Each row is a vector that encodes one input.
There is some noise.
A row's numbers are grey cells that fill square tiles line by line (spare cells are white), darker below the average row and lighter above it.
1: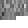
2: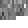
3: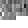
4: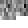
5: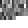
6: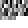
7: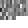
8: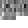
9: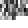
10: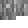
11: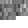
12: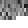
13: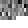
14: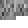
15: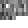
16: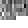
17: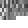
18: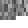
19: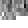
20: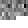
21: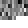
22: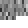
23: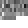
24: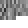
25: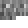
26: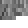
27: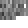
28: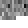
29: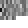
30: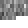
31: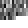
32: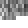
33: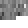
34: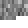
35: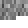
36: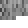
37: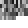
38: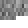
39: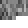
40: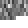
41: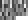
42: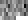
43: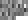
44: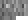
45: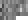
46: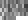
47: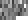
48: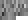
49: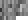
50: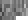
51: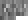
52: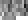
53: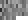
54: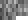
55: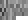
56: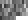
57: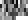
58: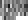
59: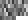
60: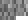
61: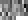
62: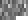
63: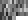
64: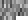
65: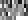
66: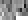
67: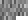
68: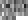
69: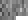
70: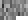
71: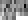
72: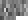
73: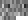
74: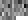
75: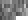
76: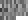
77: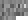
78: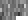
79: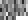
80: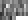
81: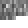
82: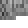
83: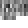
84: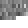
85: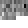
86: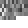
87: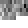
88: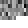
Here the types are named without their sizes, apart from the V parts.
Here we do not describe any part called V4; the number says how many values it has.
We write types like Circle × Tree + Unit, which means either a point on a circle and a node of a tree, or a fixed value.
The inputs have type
List(Bool × V4).
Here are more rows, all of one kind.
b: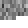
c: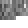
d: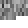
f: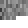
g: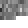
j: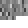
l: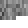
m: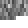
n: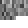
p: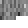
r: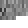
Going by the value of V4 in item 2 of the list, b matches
d, l and p.
